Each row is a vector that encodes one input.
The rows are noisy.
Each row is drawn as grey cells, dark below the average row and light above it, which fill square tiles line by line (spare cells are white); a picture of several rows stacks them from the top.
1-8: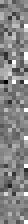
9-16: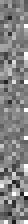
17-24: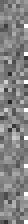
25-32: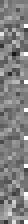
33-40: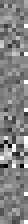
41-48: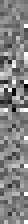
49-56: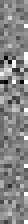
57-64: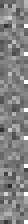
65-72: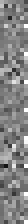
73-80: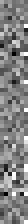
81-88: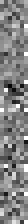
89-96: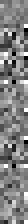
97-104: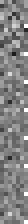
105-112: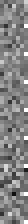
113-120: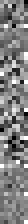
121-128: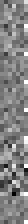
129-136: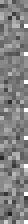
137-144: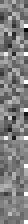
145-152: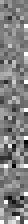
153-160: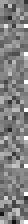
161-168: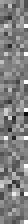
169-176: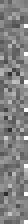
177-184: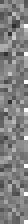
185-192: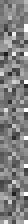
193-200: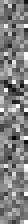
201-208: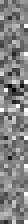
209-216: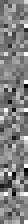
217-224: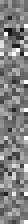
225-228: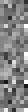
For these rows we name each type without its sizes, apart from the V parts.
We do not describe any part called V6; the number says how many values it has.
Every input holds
a list of items, each a true/false value and a value of V6.
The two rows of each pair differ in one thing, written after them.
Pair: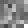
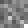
the value of V6 in item 1 of the list
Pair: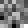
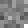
the true/false value in item 2 of the list
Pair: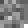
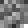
the true/false value in item 1 of the list
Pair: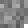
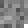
the value of V6 in item 1 of the list
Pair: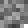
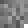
the value of V6 in item 1 of the list
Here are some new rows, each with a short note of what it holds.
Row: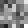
a list of two items
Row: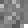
a list of two items
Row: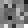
a list of one item
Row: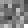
a list of one item
